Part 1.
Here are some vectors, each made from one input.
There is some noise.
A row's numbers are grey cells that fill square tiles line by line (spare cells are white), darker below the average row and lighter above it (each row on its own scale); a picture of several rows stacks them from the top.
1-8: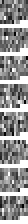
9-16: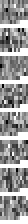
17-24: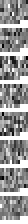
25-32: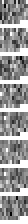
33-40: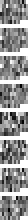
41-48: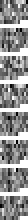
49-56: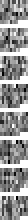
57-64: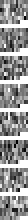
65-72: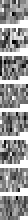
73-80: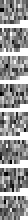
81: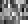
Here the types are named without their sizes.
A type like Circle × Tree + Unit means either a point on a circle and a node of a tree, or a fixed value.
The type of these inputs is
Line.
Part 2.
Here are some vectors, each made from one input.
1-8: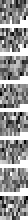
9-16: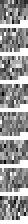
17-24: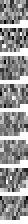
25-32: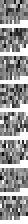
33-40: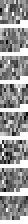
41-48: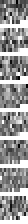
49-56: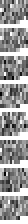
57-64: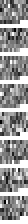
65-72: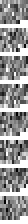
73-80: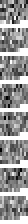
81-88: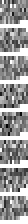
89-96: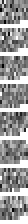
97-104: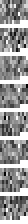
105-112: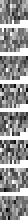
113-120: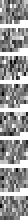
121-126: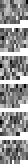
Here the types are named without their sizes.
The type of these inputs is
Line.
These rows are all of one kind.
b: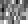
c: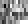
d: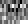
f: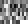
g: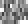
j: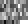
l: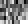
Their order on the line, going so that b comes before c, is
b, l, f, j, c, g, d.
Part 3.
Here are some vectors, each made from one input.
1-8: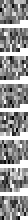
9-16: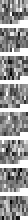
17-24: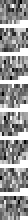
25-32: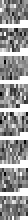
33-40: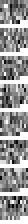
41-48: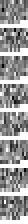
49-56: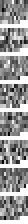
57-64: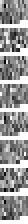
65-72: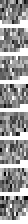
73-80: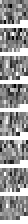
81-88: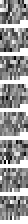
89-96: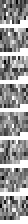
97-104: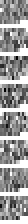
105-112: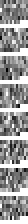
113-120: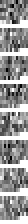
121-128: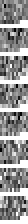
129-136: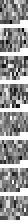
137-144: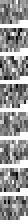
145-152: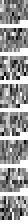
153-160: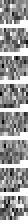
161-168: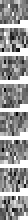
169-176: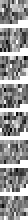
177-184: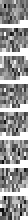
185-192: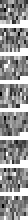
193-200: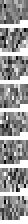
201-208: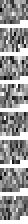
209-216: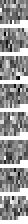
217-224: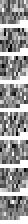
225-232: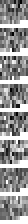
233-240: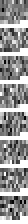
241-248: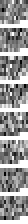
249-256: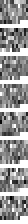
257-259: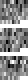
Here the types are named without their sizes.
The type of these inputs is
Line.
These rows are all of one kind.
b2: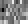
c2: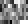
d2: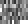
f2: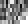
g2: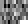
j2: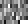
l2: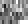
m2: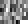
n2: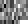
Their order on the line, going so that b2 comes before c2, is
b2, f2, m2, j2, c2, n2, g2, l2, d2.
